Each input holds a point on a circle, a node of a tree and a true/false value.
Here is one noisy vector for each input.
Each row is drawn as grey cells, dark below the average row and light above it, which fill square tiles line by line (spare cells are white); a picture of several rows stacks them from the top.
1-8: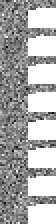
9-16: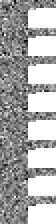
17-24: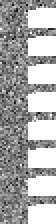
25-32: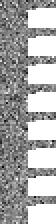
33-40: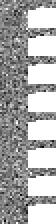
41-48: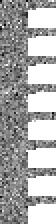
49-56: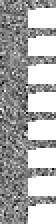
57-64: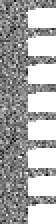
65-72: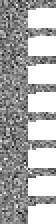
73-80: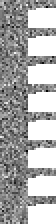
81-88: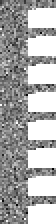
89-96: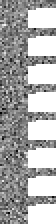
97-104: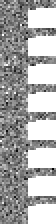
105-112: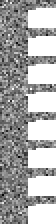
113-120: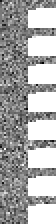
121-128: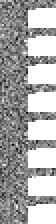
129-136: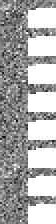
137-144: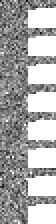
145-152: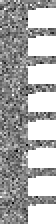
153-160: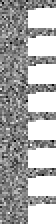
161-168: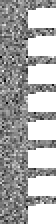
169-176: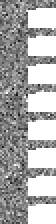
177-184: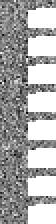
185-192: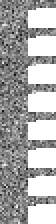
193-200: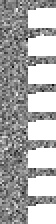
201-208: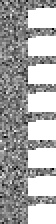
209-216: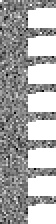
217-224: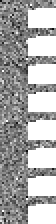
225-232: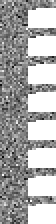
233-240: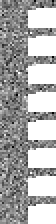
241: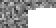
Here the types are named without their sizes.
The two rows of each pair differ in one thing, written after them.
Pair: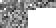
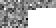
the true/false value
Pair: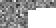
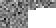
the place on the circle
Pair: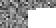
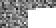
the node of the tree
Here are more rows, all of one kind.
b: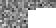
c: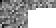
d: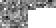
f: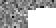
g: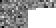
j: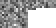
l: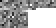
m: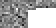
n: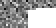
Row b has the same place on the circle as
f, j and m.
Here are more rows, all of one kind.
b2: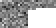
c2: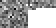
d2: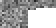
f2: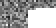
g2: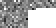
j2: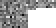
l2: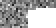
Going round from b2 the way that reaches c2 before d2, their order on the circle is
b2, f2, l2, j2, c2, g2, d2.
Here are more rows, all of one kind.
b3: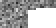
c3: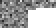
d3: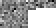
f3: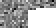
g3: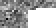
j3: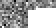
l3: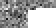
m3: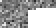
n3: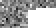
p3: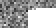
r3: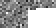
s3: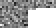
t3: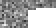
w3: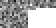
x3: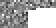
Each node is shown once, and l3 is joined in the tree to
b3 and r3.
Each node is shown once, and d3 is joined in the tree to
f3 and j3.
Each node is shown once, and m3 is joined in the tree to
c3 and p3.
